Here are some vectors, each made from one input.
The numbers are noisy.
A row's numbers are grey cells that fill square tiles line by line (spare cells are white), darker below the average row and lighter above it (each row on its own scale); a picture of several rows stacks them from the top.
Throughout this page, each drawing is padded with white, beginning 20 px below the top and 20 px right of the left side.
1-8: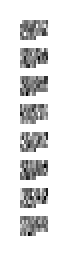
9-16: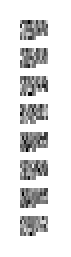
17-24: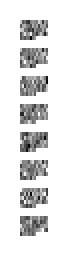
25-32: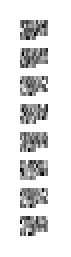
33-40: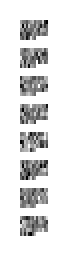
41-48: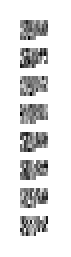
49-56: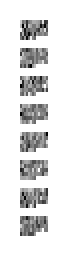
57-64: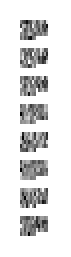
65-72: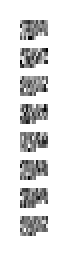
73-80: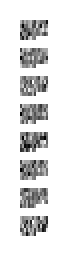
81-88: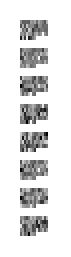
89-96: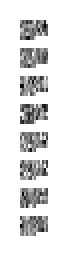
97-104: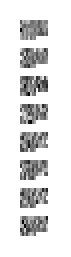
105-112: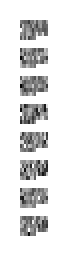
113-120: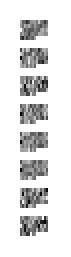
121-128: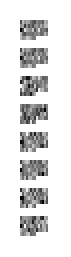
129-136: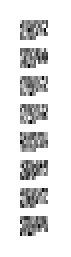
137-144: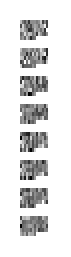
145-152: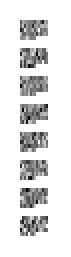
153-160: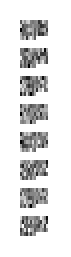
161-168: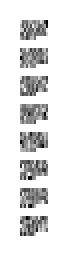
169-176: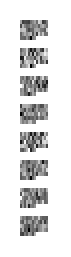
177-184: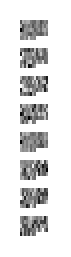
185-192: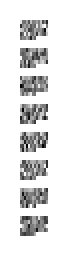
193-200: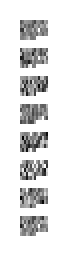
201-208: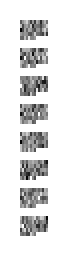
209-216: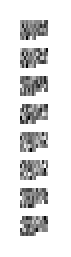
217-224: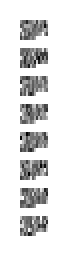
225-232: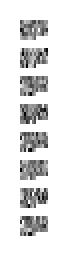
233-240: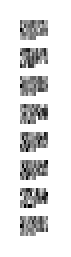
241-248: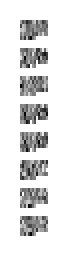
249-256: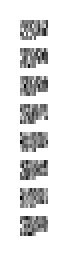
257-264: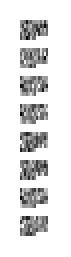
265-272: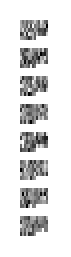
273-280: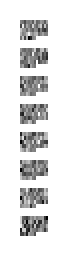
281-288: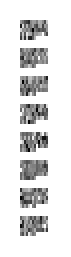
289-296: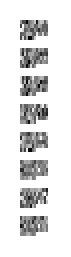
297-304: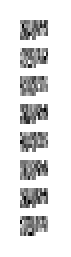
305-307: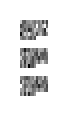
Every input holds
either a point on a 7-point line, or a point on an 11-point line.
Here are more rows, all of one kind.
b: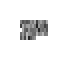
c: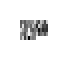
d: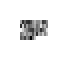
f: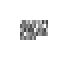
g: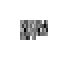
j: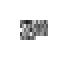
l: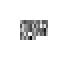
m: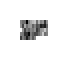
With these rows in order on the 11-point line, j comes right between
d and m.
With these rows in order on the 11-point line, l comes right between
d and f.
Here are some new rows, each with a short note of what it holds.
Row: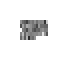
a point on an 11-point line
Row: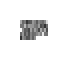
a point on an 11-point line
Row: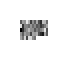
a point on a 7-point line
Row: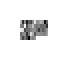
a point on an 11-point line
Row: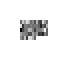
a point on a 7-point line
